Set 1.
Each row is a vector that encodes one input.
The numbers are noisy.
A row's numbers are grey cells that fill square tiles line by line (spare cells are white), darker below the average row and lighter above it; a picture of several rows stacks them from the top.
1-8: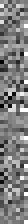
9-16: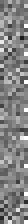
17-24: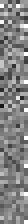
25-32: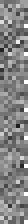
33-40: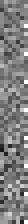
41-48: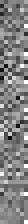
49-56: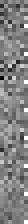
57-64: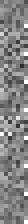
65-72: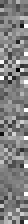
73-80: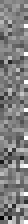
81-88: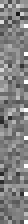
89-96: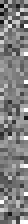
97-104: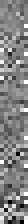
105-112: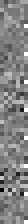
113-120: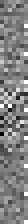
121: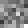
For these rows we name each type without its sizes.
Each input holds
four true/false values.
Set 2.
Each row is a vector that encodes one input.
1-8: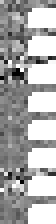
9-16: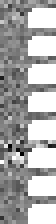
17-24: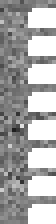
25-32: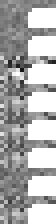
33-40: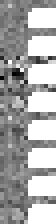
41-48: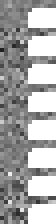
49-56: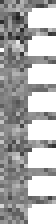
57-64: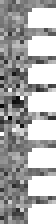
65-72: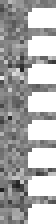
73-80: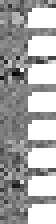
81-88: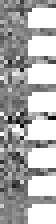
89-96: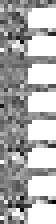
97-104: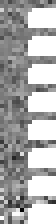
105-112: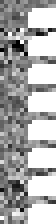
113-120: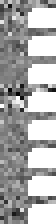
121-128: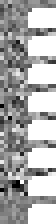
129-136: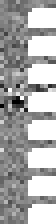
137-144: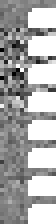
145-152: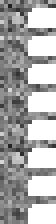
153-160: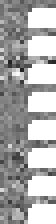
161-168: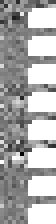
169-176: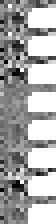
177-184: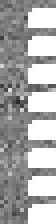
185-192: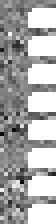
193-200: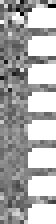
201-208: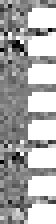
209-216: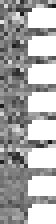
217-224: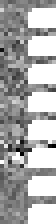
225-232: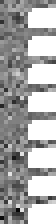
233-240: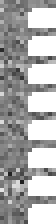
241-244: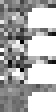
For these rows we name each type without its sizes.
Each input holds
a node of a tree.
